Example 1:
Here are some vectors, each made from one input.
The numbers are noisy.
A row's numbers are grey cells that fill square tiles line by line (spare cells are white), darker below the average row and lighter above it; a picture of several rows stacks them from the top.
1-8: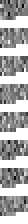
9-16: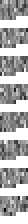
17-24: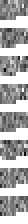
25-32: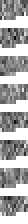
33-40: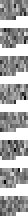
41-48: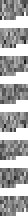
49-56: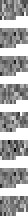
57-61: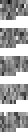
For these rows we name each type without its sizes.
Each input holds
a node of each of two trees.
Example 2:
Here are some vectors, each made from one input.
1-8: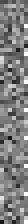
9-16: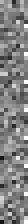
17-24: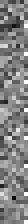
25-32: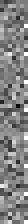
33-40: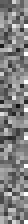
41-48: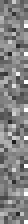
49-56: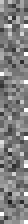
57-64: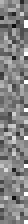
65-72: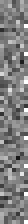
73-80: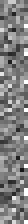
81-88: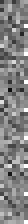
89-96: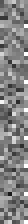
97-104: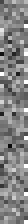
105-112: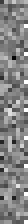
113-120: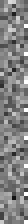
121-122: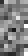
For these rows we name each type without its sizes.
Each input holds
a label, together with either a fixed value, or four true/false values.
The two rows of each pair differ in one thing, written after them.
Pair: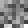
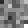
the label
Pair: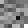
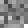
the label
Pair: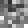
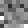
the label
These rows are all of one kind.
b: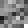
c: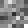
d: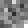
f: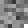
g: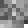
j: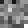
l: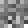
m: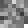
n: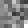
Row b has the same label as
c, d and n.
